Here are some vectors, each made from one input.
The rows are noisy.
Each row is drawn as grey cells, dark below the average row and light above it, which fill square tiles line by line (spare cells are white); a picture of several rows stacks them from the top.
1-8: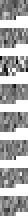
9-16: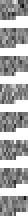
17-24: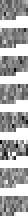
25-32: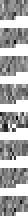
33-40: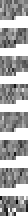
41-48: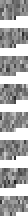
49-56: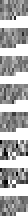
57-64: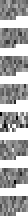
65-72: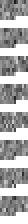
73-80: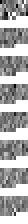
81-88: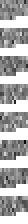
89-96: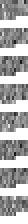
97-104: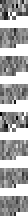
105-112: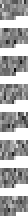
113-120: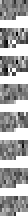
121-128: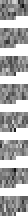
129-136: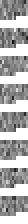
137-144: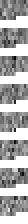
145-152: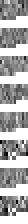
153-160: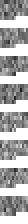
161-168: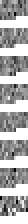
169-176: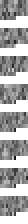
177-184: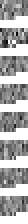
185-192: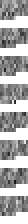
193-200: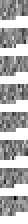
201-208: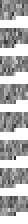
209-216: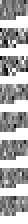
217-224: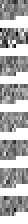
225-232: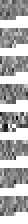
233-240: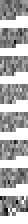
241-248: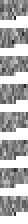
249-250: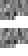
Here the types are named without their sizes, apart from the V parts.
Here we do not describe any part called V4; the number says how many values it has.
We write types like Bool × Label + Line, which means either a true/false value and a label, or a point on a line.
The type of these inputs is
List(Line) × V4.
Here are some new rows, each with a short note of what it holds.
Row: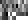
a value of V4, together with the empty list
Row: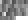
a value of V4, together with a list of two items
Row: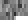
a value of V4, together with a list of one item
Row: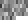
a value of V4, together with a list of two items
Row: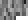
a value of V4, together with a list of two items
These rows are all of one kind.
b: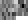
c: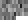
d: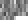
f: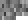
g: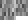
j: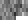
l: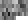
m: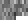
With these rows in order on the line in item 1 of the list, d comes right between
g and m.
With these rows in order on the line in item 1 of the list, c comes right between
f and j.
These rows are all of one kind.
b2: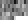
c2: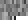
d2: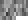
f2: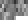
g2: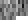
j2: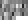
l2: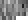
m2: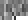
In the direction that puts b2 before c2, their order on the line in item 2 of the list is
b2, f2, m2, c2, j2, d2, l2, g2.
